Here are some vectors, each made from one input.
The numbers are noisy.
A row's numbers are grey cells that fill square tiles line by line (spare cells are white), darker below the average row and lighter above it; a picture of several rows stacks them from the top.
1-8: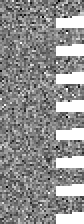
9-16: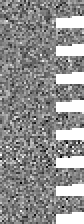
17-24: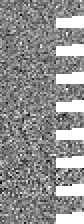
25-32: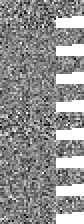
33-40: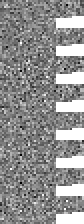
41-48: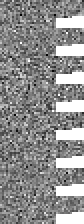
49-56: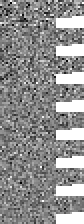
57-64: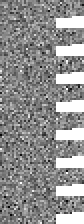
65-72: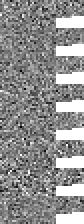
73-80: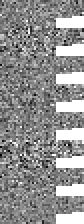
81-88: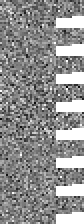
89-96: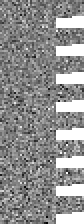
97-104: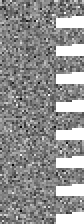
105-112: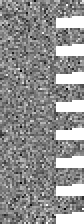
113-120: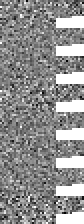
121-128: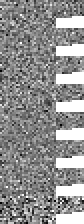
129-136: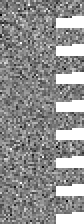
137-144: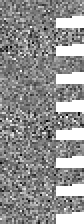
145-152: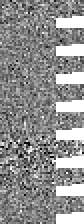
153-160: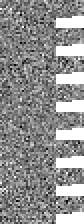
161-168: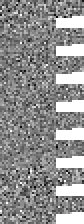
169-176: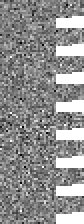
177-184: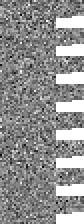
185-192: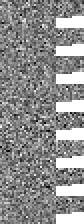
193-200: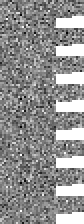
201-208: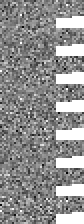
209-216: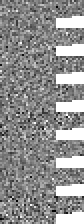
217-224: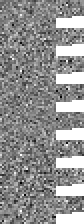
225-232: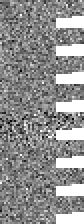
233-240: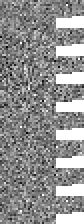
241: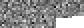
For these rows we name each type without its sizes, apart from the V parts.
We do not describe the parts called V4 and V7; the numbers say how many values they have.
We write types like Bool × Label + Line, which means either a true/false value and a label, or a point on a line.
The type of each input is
(Bool × Circle + Unit) × (Line + V7) × V4.
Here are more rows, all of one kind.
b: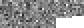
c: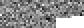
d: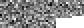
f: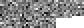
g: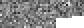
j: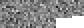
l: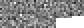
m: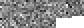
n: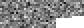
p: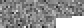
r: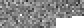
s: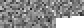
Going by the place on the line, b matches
d, m, n and r.
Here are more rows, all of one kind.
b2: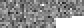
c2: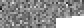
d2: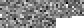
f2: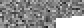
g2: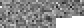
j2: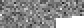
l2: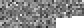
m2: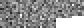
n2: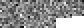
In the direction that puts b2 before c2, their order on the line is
m2, f2, l2, n2, g2, b2, d2, c2, j2.
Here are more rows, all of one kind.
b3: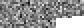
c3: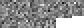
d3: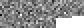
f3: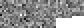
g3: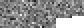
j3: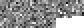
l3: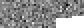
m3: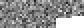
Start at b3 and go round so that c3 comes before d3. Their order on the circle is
b3, c3, d3, f3, j3, g3, l3, m3.
